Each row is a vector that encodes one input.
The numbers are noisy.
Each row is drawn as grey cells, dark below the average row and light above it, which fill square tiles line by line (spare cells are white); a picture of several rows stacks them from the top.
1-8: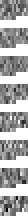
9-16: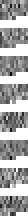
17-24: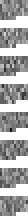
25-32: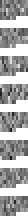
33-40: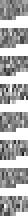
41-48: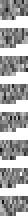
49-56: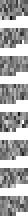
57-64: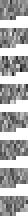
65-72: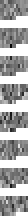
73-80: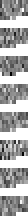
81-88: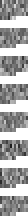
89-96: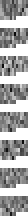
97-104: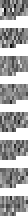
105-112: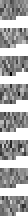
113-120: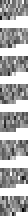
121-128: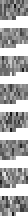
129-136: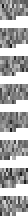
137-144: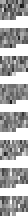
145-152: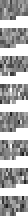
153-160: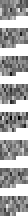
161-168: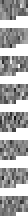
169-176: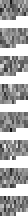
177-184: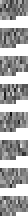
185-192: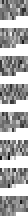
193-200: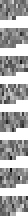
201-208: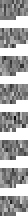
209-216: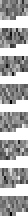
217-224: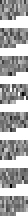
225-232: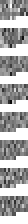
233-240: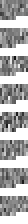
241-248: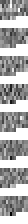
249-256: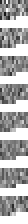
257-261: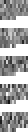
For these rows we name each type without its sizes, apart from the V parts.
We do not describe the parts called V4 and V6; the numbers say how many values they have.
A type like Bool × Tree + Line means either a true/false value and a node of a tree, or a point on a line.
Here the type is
Label + (Line + V4) × (Tree + V6).
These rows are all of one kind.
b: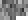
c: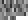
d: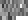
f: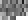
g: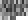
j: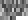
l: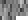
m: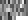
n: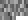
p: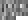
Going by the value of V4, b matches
d, l and m.
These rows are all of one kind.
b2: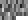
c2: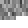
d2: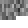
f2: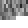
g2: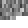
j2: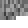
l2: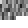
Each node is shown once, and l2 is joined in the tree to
b2 and c2.
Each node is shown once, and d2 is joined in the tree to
b2 and j2.
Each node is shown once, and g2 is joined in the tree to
b2 and f2.
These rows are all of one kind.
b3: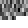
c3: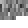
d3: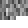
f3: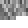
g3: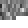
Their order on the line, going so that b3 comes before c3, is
f3, b3, c3, d3, g3.
